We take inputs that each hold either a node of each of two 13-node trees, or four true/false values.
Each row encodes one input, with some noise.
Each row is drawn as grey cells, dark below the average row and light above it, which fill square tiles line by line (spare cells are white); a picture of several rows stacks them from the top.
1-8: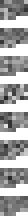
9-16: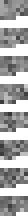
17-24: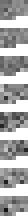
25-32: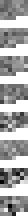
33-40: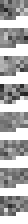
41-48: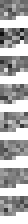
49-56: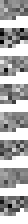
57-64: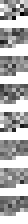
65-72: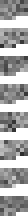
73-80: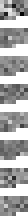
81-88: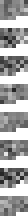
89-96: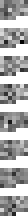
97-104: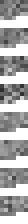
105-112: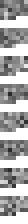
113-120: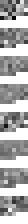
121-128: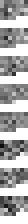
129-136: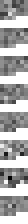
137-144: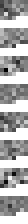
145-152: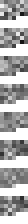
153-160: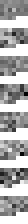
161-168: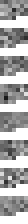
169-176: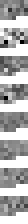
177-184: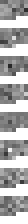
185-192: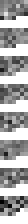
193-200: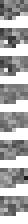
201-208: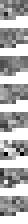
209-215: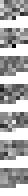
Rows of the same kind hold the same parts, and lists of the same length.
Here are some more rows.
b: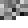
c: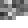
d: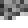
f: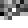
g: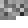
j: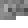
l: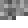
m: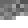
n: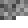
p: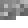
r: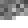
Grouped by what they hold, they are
b, c, n
d, f, g, j, l, m, p, r

